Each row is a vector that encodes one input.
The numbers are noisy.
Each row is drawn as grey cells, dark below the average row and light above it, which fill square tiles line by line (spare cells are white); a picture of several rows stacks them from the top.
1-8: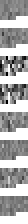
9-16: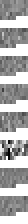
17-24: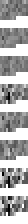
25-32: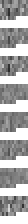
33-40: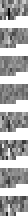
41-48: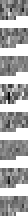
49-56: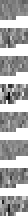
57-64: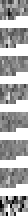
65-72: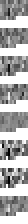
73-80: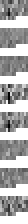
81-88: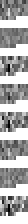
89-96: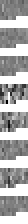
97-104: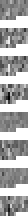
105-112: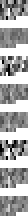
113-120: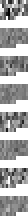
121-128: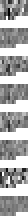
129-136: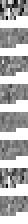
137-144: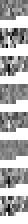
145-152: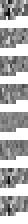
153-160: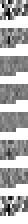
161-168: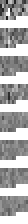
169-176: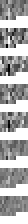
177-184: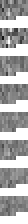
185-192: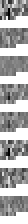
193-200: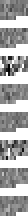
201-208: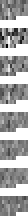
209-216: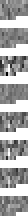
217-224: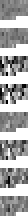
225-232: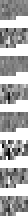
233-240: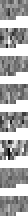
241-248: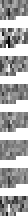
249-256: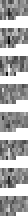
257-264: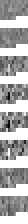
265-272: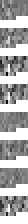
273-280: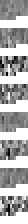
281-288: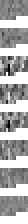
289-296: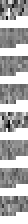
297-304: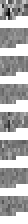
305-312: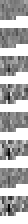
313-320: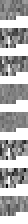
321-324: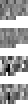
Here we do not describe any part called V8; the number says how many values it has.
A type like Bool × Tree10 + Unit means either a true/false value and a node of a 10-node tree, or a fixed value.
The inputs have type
(Bool × Bool × Bool × Bool + Unit) × Circle6 × V8.
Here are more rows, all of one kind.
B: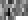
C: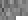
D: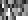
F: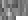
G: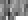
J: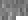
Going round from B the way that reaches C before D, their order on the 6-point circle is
B, J, G, C, F, D.
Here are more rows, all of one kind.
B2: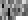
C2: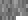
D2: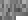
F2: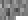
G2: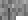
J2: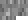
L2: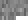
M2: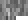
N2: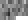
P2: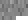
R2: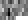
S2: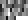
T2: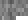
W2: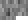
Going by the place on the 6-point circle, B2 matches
D2, G2 and J2.
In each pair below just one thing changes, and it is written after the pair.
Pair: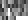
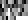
the value of V8
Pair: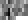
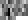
the place on the 6-point circle
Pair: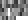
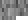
the place on the 6-point circle
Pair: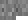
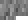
the place on the 6-point circle
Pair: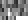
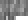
the value of V8
